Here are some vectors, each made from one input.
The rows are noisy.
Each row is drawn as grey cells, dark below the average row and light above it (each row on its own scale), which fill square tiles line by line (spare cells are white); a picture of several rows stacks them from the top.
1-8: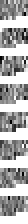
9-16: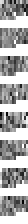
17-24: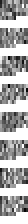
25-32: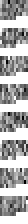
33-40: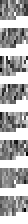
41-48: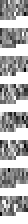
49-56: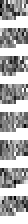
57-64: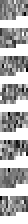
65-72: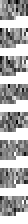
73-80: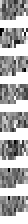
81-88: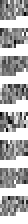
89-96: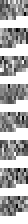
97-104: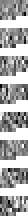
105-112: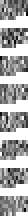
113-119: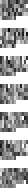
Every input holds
a node of a 9-node tree, together with either a node of a 9-node tree, or a node of an 11-node tree.
